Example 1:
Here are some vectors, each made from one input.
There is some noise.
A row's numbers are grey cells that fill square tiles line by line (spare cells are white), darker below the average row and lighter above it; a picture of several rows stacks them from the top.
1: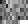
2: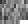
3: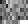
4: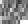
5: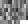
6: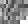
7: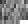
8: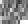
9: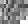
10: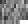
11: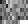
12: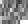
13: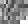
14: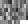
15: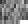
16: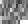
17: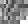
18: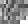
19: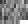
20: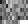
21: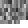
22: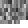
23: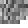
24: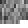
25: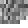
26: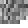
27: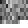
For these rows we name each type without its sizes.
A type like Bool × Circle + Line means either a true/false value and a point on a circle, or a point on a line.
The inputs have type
Line.
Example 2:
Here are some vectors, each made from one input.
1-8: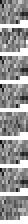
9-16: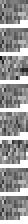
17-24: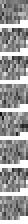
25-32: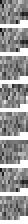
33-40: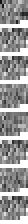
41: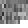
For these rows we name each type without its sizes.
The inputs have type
Line.
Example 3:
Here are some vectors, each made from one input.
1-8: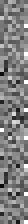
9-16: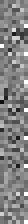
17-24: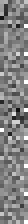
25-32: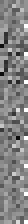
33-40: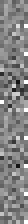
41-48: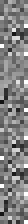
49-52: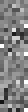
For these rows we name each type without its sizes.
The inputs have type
Line.
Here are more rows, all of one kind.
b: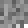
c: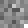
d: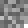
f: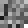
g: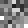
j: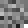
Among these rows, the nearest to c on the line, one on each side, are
b and j.
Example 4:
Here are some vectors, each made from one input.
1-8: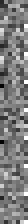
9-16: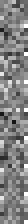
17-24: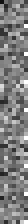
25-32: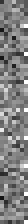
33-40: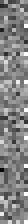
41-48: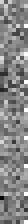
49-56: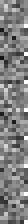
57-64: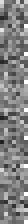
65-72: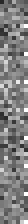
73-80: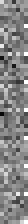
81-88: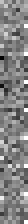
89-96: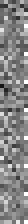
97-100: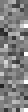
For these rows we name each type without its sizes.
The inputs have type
Line.
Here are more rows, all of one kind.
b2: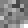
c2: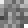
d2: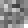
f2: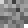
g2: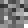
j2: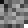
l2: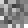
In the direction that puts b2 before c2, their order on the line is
g2, j2, b2, d2, l2, f2, c2.
